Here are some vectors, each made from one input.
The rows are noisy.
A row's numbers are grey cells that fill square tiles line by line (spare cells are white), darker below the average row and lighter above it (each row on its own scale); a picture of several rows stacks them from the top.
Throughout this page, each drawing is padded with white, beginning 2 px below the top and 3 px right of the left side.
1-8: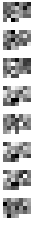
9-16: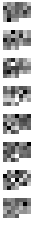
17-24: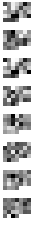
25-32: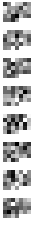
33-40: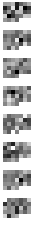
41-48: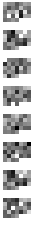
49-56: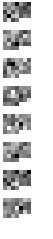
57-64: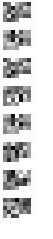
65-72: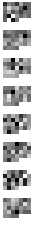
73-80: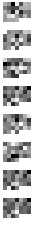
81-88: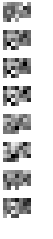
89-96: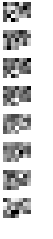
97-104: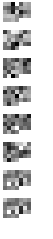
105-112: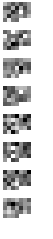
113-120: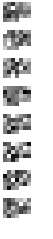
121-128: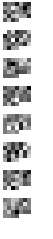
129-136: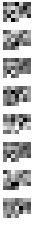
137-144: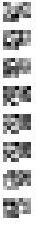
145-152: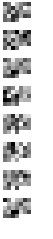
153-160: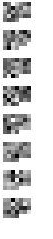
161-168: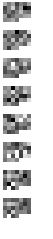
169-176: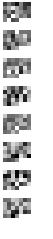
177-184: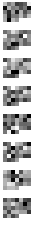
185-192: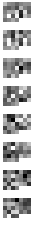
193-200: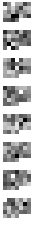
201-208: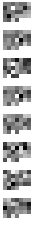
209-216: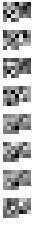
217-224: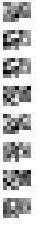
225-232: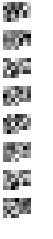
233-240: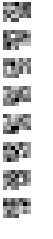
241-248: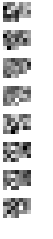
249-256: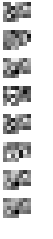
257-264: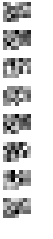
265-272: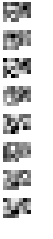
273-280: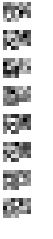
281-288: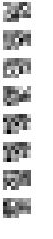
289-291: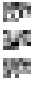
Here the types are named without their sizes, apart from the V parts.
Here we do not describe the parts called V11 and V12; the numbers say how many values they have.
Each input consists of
either a point on a line and a true/false value, or a value of V11 and a value of V12.
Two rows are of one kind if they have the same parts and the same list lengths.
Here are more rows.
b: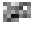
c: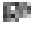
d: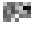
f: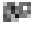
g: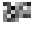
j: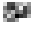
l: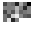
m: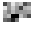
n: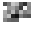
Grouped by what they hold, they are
b, g, l, m, n
c, d, f, j

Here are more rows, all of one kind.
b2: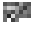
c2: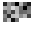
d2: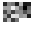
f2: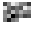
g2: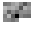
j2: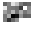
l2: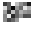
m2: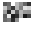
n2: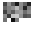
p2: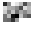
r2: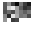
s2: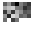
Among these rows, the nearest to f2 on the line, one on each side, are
j2 and l2.
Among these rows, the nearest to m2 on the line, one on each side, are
l2 and n2.
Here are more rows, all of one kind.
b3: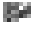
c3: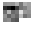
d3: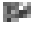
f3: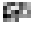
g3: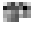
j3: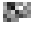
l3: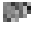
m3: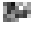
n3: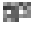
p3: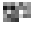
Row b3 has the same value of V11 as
d3, j3 and m3.
